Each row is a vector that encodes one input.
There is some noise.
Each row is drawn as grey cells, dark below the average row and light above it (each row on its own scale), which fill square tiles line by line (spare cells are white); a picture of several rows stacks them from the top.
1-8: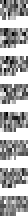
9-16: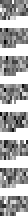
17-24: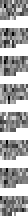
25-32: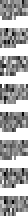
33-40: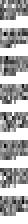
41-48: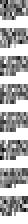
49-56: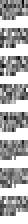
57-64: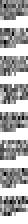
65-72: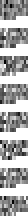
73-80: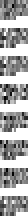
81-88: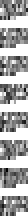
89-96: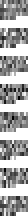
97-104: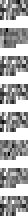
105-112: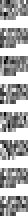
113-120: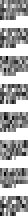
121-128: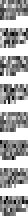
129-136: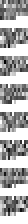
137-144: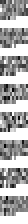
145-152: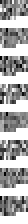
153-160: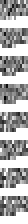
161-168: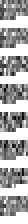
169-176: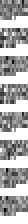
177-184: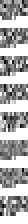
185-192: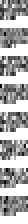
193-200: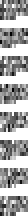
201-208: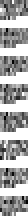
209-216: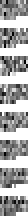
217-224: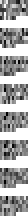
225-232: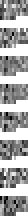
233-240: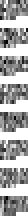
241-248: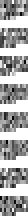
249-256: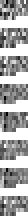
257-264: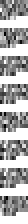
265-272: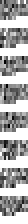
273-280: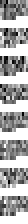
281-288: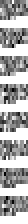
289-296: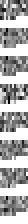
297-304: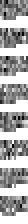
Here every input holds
either a point on a 6-point line and a true/false value, or a point on each of three 11-point lines.
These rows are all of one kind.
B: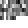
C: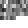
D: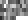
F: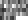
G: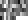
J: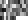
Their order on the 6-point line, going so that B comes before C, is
B, G, J, F, C, D.
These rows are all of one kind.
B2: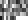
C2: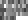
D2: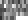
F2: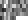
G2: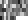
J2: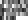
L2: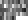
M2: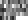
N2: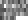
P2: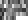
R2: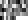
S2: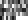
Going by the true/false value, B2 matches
F2, G2 and R2.
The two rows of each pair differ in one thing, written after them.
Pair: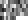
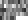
the true/false value
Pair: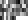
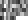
the place on the 6-point line
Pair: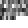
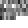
the place on the 6-point line
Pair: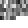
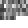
the true/false value
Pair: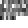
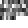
the place on the 6-point line
